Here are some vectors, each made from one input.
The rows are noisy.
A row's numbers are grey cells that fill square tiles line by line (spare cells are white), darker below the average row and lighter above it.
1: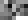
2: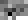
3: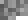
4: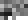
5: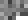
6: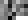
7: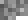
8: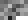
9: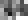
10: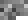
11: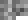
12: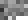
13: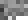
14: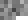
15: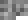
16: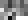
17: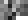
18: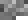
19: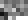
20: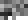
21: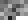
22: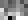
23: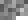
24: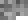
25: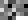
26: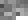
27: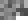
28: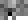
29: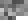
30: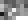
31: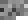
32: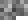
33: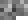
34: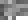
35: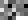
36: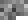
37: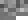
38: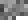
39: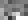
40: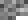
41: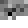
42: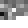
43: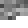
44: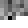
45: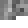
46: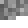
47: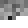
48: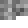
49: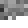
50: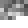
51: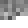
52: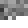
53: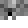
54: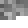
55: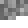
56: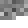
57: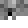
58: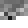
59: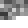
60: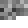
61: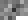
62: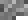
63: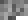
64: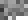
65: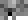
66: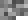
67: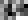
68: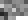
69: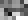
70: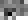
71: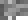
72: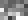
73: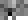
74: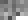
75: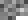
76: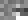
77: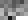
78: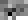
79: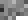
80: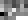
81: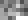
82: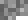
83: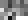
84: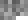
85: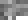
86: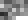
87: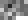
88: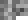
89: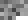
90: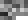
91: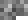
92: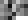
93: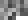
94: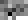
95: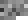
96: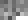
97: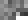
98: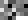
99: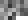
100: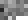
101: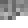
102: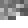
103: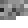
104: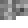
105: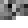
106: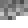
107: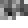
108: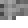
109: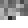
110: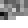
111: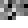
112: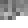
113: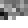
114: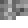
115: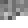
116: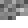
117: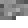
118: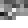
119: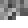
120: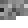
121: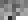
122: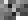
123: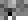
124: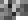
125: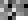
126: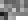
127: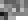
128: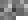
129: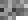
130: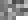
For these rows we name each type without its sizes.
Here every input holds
a point on a line, together with either a fixed value, or four true/false values.
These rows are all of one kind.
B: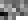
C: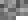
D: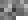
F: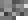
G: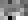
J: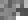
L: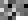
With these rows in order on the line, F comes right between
D and G.
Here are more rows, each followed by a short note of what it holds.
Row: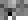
a point on a line
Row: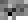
a point on a line
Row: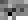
a point on a line
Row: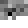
a point on a line
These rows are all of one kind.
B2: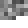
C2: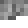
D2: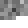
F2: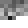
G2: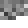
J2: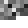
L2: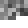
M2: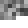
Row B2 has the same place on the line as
F2 and G2.
